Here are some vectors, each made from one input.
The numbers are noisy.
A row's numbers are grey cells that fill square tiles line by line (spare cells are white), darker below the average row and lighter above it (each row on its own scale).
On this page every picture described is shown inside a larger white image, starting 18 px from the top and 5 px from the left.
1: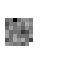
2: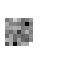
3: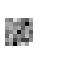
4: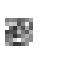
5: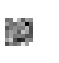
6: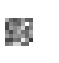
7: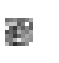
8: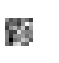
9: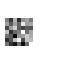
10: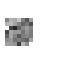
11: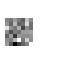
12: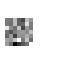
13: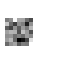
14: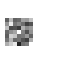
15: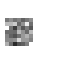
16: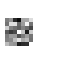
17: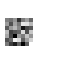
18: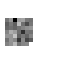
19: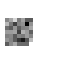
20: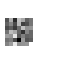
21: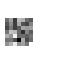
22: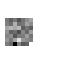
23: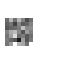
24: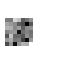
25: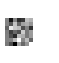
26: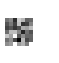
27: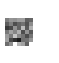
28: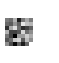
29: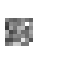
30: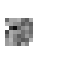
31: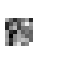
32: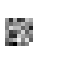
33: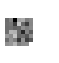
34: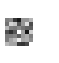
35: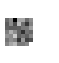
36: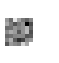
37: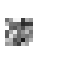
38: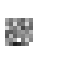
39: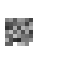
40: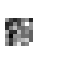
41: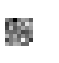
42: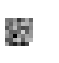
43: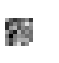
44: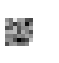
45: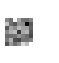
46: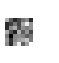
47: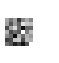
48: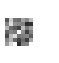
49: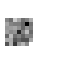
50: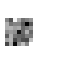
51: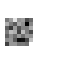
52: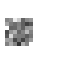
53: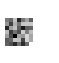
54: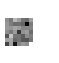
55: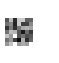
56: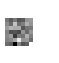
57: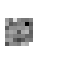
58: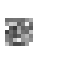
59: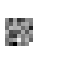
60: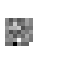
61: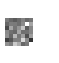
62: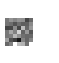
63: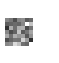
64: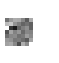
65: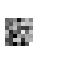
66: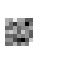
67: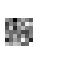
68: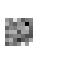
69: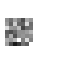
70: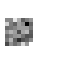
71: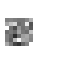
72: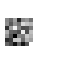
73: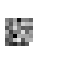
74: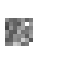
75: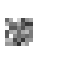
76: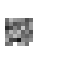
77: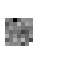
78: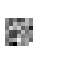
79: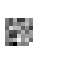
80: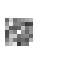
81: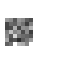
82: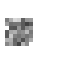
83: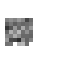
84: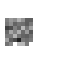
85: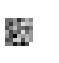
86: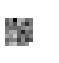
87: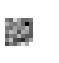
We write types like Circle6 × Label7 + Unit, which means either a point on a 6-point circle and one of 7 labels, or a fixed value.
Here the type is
Bool × (Line5 + Line6).
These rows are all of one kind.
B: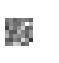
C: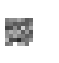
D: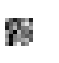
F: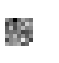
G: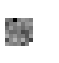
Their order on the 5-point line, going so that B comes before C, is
G, F, B, C, D.
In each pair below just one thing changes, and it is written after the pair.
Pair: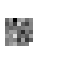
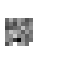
the place on the 5-point line
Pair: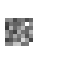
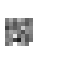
the true/false value
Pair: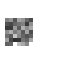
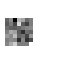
the place on the 5-point line
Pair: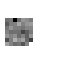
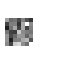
the place on the 5-point line
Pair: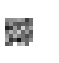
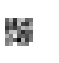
the place on the 5-point line
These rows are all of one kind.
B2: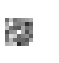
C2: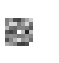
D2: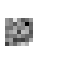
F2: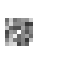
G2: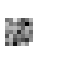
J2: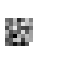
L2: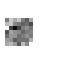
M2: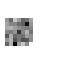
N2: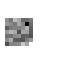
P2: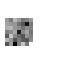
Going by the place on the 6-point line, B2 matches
C2 and F2.
